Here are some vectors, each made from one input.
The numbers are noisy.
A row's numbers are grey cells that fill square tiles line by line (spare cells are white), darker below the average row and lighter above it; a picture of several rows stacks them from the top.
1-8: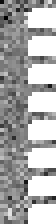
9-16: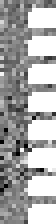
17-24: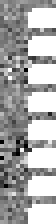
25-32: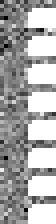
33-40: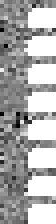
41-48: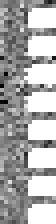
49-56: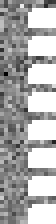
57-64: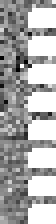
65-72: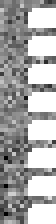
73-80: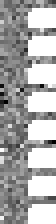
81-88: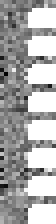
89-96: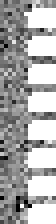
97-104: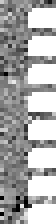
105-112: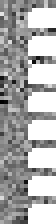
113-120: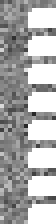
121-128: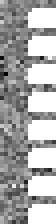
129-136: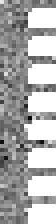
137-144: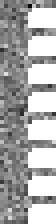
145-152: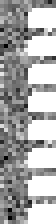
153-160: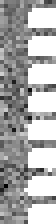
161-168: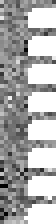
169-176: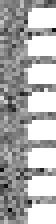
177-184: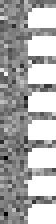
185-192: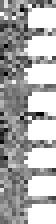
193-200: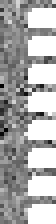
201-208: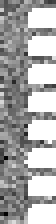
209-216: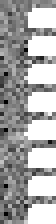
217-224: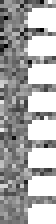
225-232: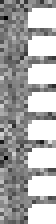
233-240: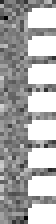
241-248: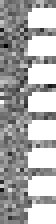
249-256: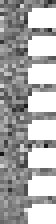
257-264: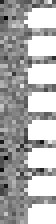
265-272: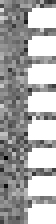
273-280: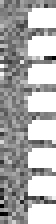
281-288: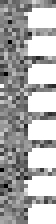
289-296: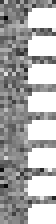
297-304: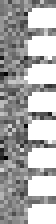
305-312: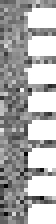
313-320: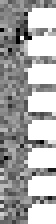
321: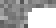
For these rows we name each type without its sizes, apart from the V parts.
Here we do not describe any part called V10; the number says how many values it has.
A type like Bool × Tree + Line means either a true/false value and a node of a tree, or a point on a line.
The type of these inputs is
List(Circle × V10 + Line).
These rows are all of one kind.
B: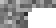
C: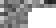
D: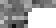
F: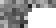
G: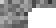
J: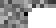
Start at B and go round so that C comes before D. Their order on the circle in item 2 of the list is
B, C, J, D, G, F.
